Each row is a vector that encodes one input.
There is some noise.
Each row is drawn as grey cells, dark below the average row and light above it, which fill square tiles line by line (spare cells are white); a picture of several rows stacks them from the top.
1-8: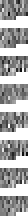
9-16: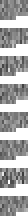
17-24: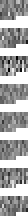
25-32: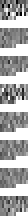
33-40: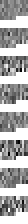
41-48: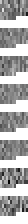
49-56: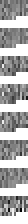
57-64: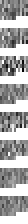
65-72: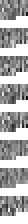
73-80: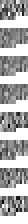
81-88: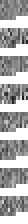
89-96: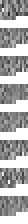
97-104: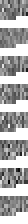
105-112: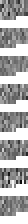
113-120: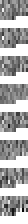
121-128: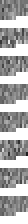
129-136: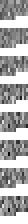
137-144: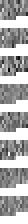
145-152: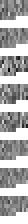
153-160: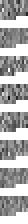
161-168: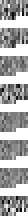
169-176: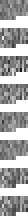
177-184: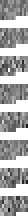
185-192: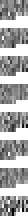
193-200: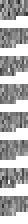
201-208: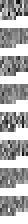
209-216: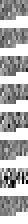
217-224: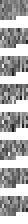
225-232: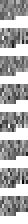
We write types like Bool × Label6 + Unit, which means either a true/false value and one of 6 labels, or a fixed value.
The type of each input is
Bool × Line19.
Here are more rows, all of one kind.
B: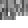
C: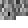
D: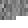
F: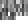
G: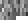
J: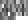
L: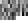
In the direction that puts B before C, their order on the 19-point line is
L, J, D, G, F, B, C.
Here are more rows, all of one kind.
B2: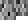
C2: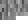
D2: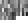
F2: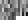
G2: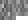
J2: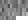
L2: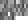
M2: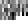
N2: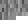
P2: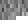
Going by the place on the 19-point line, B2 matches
C2, N2 and P2.
